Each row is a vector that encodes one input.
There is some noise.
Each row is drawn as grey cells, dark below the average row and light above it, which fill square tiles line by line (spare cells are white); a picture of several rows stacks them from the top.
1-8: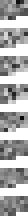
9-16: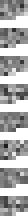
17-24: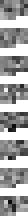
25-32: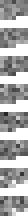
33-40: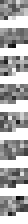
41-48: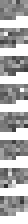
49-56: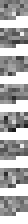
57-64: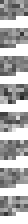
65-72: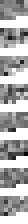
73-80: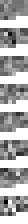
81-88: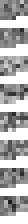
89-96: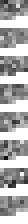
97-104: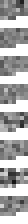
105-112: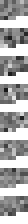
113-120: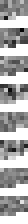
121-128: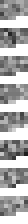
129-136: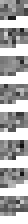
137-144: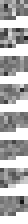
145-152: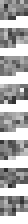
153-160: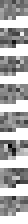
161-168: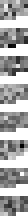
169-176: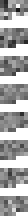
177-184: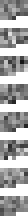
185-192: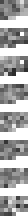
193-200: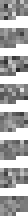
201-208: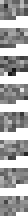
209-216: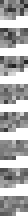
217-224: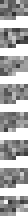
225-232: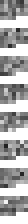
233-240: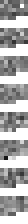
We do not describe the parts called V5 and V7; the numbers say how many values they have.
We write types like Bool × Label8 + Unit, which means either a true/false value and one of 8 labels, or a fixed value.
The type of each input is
Bool × Bool × Bool × Bool × V7 + Line8 × V5 + Line9.
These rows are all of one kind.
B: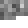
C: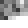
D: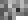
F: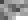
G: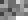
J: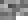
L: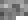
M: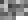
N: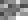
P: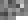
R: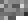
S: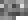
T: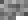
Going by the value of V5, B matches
C and P.
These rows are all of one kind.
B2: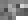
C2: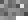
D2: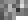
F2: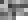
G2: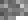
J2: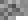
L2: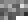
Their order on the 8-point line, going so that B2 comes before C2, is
B2, C2, G2, L2, D2, F2, J2.
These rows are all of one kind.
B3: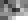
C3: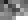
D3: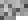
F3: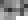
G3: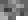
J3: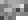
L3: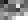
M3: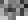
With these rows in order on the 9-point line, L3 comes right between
C3 and G3.
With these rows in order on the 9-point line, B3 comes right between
C3 and J3.
